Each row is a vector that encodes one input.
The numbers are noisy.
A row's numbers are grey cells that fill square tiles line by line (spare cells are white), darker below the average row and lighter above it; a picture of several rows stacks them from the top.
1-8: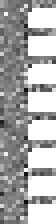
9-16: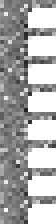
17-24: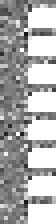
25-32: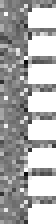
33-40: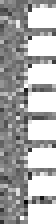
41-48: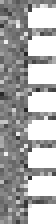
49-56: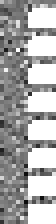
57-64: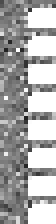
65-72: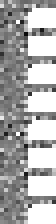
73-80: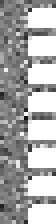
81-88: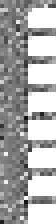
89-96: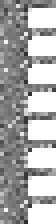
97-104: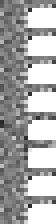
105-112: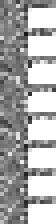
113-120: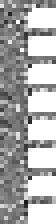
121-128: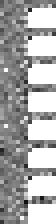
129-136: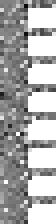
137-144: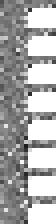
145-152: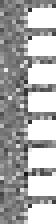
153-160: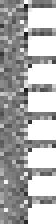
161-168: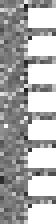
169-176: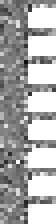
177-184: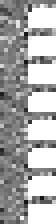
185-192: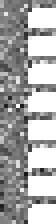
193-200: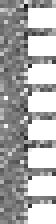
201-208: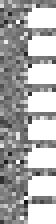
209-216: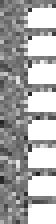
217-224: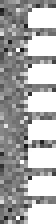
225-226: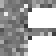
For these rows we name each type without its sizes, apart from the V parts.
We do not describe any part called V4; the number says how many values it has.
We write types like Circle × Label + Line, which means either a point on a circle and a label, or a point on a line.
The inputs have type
Bool × V4 + Label.
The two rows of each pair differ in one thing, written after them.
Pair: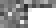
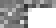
the true/false value
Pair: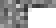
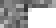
the true/false value
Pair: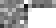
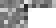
the true/false value
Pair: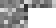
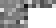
the value of V4
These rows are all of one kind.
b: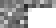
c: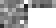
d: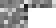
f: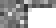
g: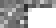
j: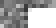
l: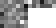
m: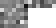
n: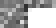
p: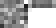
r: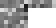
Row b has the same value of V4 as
f, g and n.
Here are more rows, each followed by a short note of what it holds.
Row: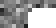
a label
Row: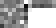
a true/false value and a value of V4
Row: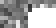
a label
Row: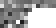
a label
